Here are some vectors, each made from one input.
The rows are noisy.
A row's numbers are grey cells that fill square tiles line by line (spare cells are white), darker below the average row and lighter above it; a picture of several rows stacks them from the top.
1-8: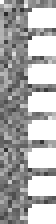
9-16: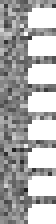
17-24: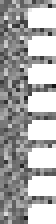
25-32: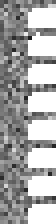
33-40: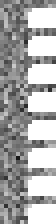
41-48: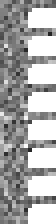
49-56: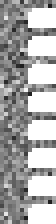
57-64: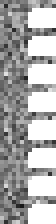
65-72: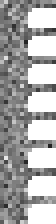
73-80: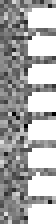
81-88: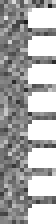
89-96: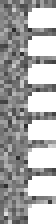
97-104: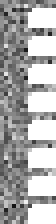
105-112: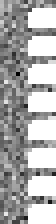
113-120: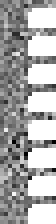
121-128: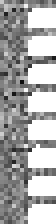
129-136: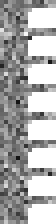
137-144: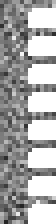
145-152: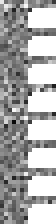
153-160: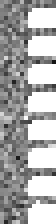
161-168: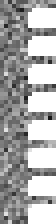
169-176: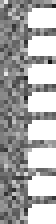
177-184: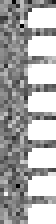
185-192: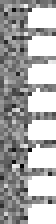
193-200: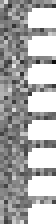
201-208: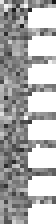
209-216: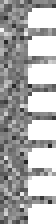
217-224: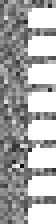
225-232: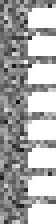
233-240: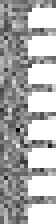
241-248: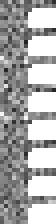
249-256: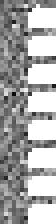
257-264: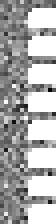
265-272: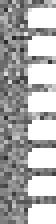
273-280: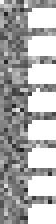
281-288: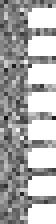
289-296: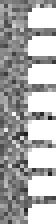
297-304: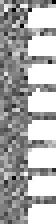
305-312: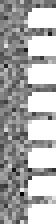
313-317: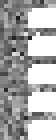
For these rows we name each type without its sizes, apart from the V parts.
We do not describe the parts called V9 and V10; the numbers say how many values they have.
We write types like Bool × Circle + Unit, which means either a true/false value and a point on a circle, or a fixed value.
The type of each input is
Bool × V9 + Circle + V10.
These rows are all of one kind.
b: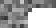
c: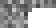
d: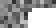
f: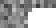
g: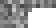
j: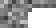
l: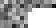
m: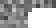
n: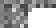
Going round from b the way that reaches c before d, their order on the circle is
b, m, f, g, c, n, d, j, l.
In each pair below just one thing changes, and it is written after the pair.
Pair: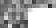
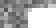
the true/false value
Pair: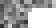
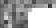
the value of V9
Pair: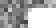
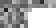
the value of V9
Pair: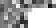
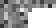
the value of V9
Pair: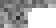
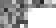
the value of V9
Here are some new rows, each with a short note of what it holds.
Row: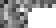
a true/false value and a value of V9
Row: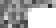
a true/false value and a value of V9
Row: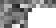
a value of V10
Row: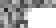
a true/false value and a value of V9
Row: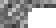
a point on a circle
